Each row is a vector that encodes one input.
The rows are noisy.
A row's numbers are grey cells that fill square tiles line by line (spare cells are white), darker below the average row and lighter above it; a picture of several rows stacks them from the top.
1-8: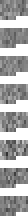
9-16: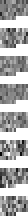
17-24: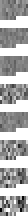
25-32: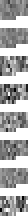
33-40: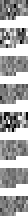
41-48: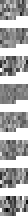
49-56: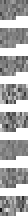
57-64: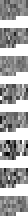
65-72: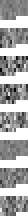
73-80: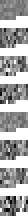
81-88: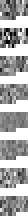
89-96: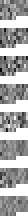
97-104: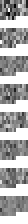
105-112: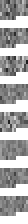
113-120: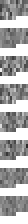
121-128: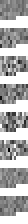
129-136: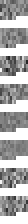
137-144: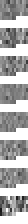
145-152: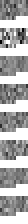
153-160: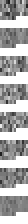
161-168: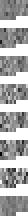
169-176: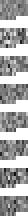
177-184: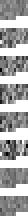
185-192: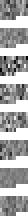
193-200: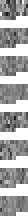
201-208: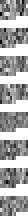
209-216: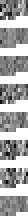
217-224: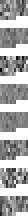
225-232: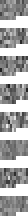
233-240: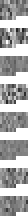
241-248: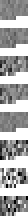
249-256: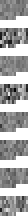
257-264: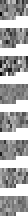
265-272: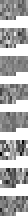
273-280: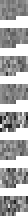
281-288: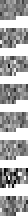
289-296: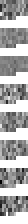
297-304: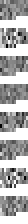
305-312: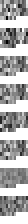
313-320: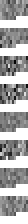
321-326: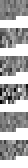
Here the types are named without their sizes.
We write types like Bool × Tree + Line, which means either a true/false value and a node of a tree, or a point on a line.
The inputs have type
Line + Tree.
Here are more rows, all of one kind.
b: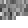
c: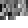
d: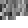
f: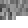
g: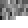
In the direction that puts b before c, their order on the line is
g, d, b, f, c.
